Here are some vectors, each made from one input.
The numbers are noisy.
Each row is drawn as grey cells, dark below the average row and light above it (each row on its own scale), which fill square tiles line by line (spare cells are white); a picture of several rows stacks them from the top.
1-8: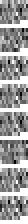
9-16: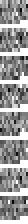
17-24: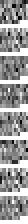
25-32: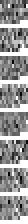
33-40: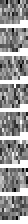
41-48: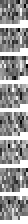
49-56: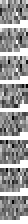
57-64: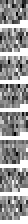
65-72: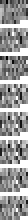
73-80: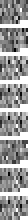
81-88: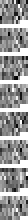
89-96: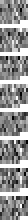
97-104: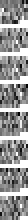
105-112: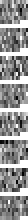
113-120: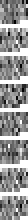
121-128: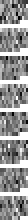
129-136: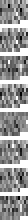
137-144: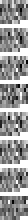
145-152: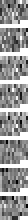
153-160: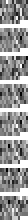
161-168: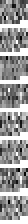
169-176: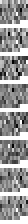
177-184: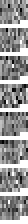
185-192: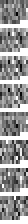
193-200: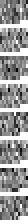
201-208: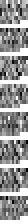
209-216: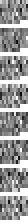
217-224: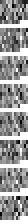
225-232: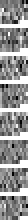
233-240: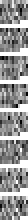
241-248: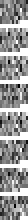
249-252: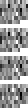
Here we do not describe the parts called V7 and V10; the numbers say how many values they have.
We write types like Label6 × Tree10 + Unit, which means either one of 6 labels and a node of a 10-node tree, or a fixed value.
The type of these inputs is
(Line9 + V10) × V7 + List3(Circle6).
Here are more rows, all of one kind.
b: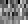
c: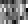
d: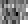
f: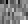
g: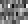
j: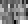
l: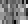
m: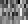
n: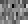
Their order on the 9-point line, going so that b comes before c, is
f, b, m, n, j, g, l, d, c.
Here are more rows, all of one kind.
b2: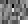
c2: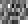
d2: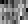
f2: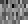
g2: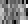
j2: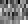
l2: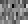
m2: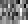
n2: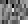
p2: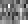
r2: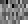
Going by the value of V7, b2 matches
c2 and n2.
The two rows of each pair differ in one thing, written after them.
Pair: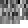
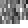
the place on the 9-point line
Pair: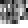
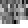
the value of V7
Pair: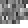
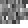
the place on the 9-point line
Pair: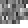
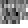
the value of V7
